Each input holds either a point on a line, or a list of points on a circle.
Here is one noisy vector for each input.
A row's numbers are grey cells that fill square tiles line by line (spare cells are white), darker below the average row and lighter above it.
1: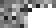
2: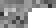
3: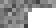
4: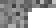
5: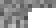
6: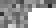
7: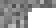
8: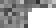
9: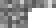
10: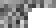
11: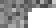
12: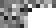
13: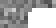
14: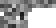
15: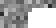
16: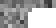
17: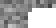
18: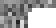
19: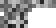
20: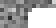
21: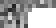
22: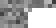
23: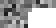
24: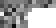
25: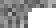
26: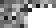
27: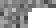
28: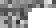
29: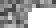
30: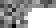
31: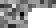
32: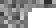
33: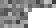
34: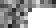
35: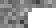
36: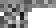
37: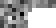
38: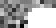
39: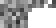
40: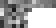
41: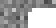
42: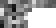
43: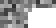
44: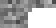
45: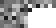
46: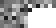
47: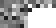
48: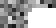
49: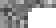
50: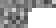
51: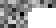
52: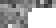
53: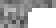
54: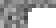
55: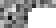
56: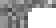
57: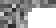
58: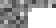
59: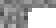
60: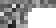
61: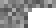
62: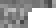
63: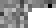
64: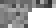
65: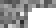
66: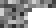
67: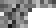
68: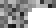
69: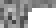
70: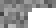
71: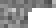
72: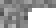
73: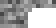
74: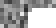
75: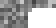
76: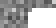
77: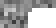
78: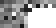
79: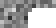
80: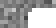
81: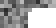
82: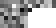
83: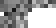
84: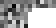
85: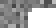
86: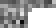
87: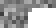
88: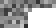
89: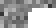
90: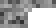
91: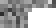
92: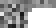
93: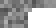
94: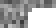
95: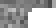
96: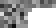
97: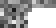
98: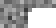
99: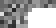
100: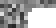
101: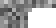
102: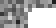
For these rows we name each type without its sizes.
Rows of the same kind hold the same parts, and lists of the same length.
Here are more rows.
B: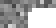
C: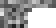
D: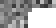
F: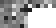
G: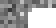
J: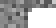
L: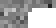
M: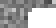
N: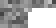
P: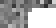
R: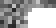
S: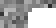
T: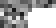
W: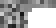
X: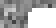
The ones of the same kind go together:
B, D, J, L, M, P, S, X
C, R, T, W
F
G, N

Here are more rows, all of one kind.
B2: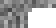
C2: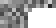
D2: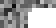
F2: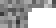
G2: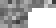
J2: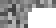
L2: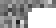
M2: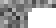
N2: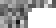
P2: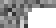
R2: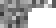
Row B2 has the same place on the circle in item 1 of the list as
M2 and P2.
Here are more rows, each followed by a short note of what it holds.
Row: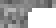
a list of one item
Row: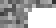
a list of two items
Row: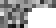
a point on a line
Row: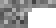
a list of two items
